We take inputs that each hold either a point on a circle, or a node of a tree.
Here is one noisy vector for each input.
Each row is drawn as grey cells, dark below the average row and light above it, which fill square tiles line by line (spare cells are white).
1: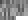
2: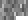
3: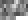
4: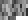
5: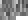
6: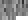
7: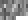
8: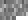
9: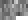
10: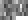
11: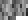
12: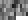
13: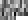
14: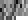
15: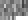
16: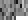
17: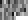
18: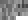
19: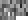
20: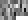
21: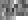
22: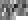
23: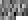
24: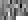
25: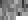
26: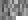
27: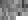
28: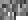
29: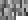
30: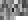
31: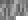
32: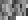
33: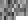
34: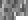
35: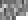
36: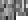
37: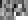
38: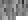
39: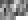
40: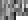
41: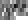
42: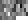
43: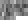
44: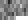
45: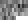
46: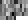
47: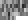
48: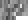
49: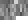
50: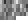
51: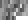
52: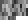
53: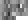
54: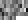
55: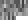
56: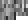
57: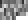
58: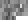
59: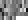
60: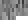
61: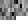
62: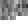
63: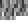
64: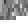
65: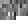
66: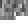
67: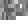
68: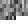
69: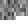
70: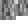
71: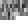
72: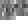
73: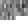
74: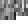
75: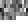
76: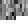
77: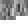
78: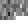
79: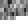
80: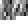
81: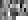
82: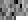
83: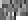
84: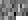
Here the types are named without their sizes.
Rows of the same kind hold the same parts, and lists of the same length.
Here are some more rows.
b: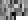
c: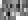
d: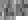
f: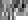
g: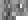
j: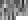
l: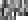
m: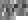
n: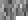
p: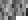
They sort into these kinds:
b, l, p
c, d, f, g, j, m, n

